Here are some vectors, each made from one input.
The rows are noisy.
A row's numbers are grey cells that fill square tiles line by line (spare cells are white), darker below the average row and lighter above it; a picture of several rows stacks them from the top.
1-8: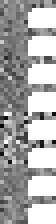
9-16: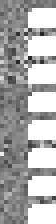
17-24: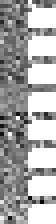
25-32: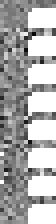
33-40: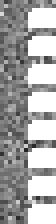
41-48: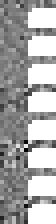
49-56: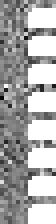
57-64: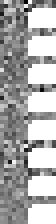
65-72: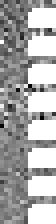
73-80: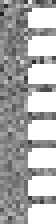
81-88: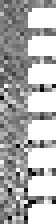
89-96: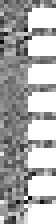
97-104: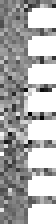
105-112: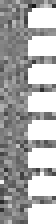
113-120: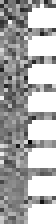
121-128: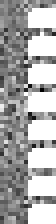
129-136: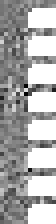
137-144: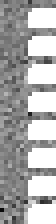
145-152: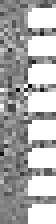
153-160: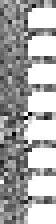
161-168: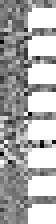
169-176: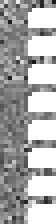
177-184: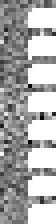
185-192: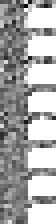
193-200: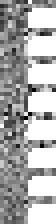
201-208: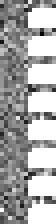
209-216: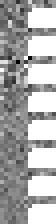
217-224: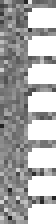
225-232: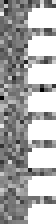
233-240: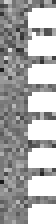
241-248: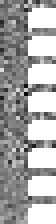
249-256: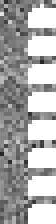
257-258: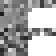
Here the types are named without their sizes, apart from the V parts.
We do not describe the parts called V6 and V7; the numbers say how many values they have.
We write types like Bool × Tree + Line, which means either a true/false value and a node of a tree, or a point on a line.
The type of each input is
(Bool × Bool × Bool + Unit) × Tree × V6 + Line × V7.
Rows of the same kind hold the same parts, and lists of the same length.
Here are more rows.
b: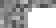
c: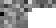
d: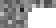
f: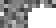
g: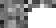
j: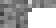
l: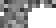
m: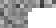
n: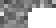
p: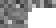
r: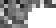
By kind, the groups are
b, d, j, n
c, p, r
f, g, l, m

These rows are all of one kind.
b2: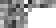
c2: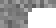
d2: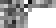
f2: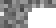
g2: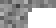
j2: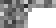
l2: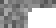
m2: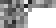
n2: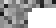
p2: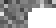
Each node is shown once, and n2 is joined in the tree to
l2.
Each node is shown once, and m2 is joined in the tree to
j2.
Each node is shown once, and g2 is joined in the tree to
c2, j2 and l2.
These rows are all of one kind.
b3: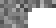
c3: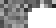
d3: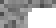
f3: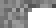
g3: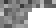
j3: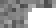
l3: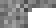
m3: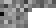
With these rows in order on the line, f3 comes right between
d3 and g3.
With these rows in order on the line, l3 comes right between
b3 and m3.
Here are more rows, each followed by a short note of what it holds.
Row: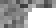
a point on a line and a value of V7
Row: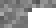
a node of a tree, three true/false values and a value of V6
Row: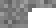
a node of a tree, three true/false values and a value of V6
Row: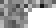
a node of a tree, three true/false values and a value of V6
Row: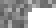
a node of a tree, three true/false values and a value of V6
